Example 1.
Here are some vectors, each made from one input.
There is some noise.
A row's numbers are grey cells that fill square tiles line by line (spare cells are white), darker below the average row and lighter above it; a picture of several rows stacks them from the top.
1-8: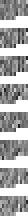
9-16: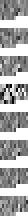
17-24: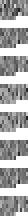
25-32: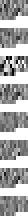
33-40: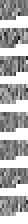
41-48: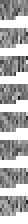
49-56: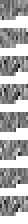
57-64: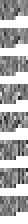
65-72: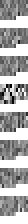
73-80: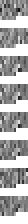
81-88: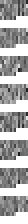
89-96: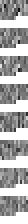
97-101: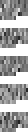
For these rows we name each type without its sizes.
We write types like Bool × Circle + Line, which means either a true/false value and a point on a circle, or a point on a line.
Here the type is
List(Line).
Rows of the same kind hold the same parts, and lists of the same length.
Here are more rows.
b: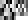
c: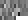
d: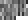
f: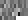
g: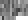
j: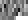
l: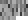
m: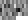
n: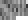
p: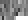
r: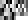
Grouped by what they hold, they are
b, r
c, d, f
g, j, l, m, n, p

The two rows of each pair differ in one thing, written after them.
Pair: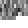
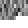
the place on the line in item 2 of the list
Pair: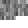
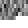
the place on the line in item 1 of the list
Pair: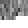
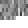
the place on the line in item 1 of the list
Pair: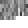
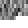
the place on the line in item 1 of the list
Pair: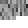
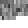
the place on the line in item 1 of the list
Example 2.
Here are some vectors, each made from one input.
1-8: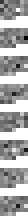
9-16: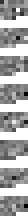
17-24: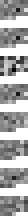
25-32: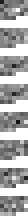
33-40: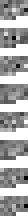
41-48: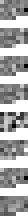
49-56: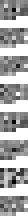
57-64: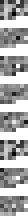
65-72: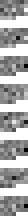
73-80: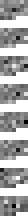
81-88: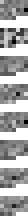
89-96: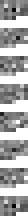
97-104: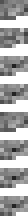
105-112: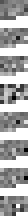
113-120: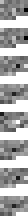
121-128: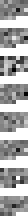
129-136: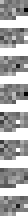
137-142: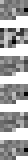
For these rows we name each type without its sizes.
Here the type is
Bool × Label + Unit.
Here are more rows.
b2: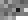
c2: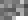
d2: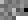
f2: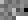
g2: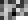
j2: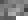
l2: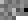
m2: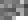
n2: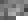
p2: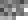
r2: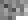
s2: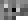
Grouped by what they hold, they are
b2, c2, d2, f2, j2, l2, m2, n2, p2, r2, s2
g2

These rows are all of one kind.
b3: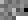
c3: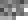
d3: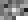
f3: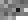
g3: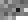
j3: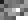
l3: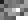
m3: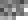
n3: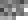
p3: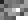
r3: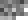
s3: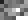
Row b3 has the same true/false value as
f3 and g3.
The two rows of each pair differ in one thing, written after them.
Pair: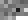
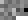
the label
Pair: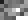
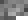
the true/false value
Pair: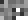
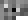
the true/false value
